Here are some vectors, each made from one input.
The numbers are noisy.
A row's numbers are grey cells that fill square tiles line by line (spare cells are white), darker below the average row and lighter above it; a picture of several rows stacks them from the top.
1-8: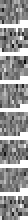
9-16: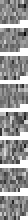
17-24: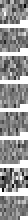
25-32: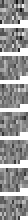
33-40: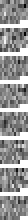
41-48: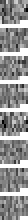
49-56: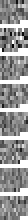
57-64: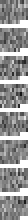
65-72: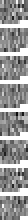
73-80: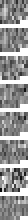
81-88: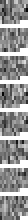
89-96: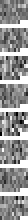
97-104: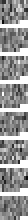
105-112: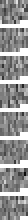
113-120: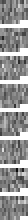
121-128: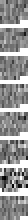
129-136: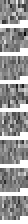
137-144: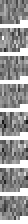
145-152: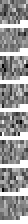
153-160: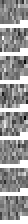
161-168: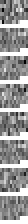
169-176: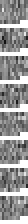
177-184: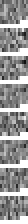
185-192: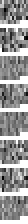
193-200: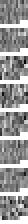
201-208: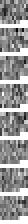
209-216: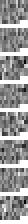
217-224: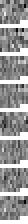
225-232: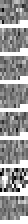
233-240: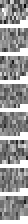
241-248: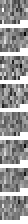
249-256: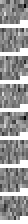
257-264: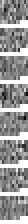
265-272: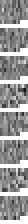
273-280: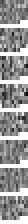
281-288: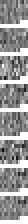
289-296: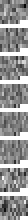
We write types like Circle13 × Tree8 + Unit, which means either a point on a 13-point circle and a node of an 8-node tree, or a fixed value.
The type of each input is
Circle16.
